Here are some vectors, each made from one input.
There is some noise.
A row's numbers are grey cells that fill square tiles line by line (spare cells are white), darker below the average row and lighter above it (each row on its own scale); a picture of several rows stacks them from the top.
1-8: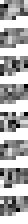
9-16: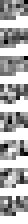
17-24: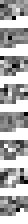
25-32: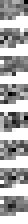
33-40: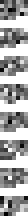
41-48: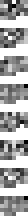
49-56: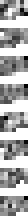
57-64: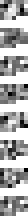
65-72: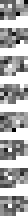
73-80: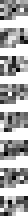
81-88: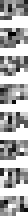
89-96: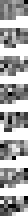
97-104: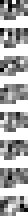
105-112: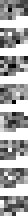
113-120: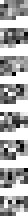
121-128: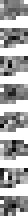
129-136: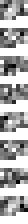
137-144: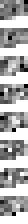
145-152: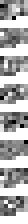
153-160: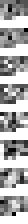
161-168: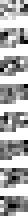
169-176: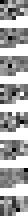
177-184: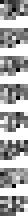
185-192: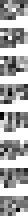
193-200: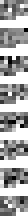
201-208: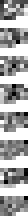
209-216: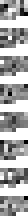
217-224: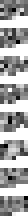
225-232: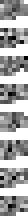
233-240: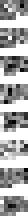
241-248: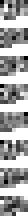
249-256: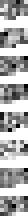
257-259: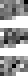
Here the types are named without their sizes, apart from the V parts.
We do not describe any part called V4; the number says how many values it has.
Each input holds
either a node of a tree, or a list of items, each a true/false value and a value of V4.
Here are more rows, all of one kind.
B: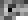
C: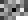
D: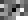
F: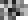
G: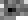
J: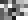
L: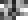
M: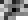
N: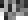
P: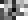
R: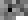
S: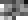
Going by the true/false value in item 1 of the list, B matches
N and R.
